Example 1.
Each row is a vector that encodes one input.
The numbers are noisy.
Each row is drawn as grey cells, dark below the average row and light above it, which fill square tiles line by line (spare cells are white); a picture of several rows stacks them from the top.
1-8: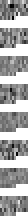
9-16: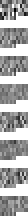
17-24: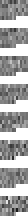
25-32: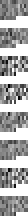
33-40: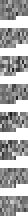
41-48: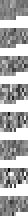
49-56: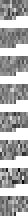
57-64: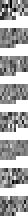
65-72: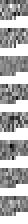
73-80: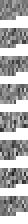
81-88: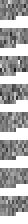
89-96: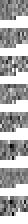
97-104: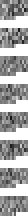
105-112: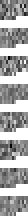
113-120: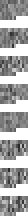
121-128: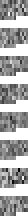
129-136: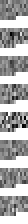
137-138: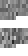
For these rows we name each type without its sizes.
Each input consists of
a point on a line.
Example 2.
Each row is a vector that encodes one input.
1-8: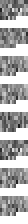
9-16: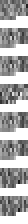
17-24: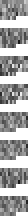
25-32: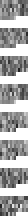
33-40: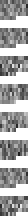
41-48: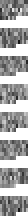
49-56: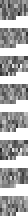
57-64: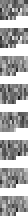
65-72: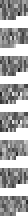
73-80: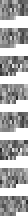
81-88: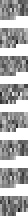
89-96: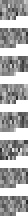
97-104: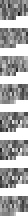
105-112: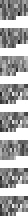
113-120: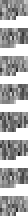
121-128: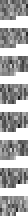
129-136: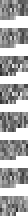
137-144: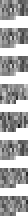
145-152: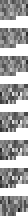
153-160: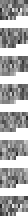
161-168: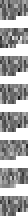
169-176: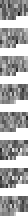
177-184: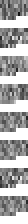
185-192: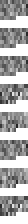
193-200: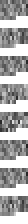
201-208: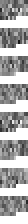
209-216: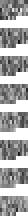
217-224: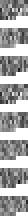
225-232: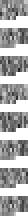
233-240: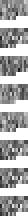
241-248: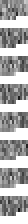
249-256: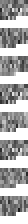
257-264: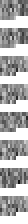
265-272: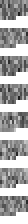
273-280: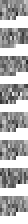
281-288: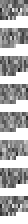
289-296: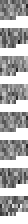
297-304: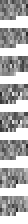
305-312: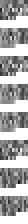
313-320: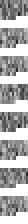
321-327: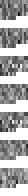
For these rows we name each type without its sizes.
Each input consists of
a label.
